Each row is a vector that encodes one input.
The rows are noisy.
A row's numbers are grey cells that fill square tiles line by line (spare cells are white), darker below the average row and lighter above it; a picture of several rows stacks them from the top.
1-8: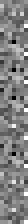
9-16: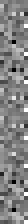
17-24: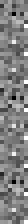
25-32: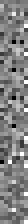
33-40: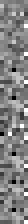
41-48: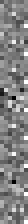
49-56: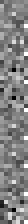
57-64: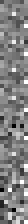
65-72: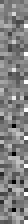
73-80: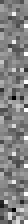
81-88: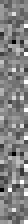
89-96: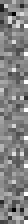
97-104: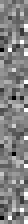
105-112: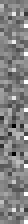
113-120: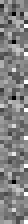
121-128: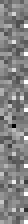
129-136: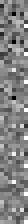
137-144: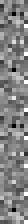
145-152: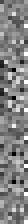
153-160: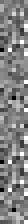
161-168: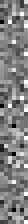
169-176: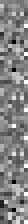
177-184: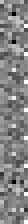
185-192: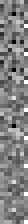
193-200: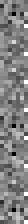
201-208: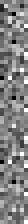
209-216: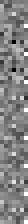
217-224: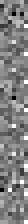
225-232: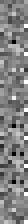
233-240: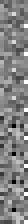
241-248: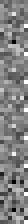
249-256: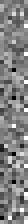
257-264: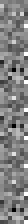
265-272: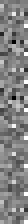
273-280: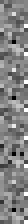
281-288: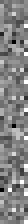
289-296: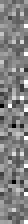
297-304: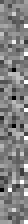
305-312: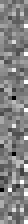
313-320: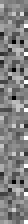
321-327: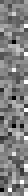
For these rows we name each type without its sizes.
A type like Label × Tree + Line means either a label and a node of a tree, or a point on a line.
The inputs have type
Bool × List(Line).
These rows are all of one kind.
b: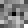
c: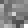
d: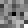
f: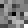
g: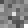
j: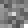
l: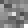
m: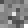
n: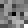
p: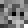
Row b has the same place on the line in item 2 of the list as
d and m.
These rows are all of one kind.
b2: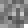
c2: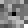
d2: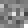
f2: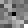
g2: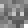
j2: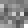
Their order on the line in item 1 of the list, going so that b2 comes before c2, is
f2, b2, g2, j2, c2, d2.
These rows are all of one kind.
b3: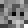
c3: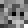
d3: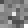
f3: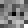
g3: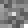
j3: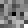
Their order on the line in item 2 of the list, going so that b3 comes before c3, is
b3, c3, g3, j3, d3, f3.
